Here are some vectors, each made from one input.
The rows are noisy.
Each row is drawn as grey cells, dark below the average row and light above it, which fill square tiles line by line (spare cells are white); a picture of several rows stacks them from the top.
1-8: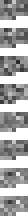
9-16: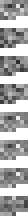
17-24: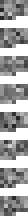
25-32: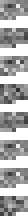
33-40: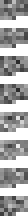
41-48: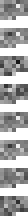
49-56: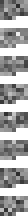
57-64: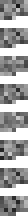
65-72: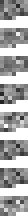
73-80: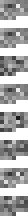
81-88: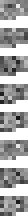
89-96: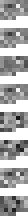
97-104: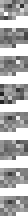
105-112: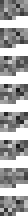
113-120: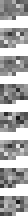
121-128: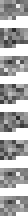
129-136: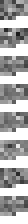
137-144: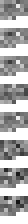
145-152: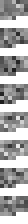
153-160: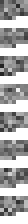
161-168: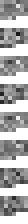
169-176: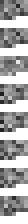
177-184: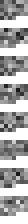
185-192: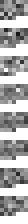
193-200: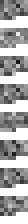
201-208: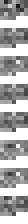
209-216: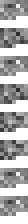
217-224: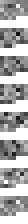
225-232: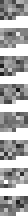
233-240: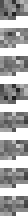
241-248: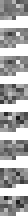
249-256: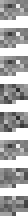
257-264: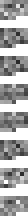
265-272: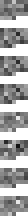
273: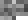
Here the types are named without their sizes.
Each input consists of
either a point on a circle, or a point on a line.
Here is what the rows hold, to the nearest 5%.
About 40% of them hold a point on a circle. The rest hold a point on a line.
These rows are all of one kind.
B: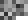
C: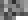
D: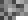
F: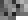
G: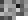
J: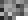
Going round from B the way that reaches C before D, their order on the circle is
B, J, G, C, F, D.
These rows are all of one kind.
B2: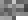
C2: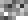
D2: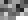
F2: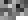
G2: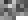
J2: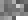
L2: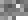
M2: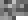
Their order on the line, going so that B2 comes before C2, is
D2, F2, G2, M2, B2, J2, L2, C2.
